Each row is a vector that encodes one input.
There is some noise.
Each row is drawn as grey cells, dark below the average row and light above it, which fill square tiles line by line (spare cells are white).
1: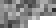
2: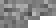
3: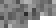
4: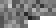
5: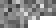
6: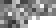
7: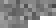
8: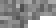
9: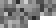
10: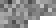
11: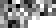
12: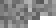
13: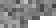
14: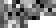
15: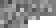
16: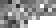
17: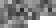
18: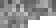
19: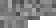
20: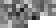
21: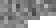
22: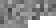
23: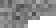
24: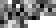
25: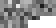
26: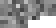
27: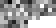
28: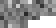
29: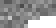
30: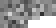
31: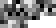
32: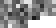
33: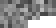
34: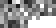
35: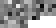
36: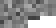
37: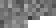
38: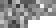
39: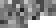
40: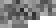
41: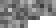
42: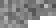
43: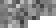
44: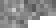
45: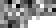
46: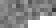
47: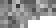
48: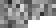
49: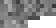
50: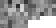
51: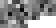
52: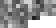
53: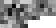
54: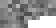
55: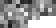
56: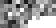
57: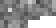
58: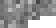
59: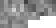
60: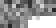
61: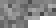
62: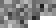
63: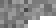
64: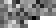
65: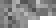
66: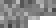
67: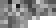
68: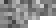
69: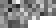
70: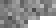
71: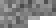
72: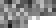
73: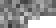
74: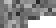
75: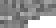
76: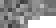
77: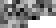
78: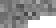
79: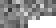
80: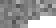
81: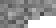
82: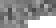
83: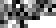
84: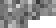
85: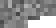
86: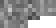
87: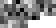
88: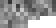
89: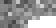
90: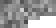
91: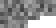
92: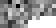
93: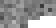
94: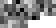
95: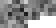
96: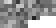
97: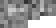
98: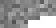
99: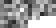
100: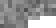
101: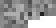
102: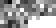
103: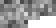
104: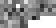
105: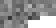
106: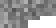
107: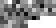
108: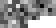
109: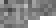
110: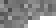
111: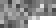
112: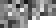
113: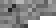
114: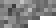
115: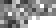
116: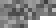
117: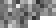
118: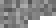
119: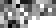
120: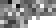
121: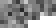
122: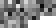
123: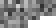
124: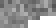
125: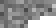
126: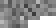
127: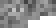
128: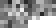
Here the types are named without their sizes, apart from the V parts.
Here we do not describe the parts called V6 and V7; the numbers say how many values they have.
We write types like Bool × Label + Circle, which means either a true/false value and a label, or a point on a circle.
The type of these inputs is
(Bool × Bool × Bool × Bool + V6) × V7 + Line.
